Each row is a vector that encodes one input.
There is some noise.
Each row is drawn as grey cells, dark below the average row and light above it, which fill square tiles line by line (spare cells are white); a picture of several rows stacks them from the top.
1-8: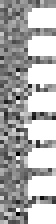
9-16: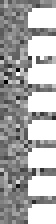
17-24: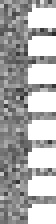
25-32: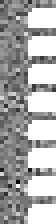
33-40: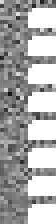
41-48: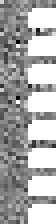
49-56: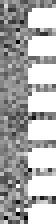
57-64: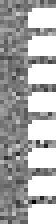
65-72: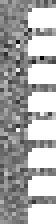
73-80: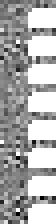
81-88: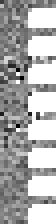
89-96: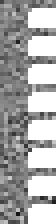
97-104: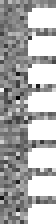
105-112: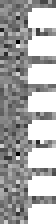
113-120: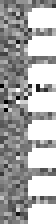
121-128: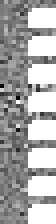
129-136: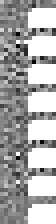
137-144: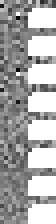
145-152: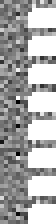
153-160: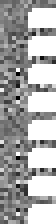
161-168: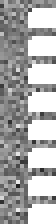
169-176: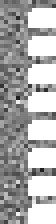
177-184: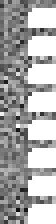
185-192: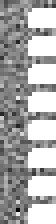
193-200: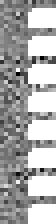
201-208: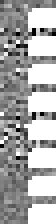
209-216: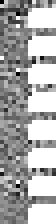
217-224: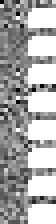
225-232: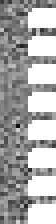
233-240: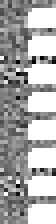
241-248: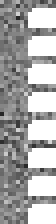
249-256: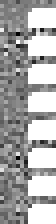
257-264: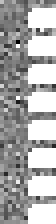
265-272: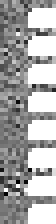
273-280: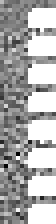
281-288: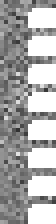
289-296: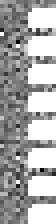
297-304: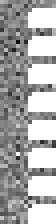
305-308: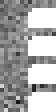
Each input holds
a point on a 9-point line, together with a list of up to three points on a 6-point line.
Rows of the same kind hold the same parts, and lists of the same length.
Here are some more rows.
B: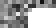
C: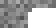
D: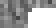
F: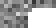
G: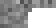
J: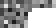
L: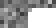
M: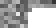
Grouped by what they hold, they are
B, L
C, G
D, J
F, M

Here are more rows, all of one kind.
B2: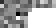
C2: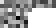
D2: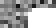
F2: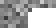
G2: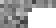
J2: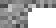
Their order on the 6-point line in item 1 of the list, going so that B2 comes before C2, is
D2, G2, J2, B2, C2, F2.
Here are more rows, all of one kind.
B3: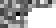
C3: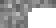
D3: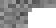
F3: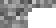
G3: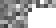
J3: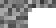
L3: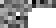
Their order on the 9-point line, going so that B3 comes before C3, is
B3, G3, C3, D3, L3, F3, J3.
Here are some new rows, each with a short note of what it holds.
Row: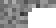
a point on a 9-point line, together with a list of three items
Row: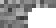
a point on a 9-point line, together with the empty list
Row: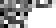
a point on a 9-point line, together with a list of three items
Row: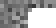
a point on a 9-point line, together with the empty list
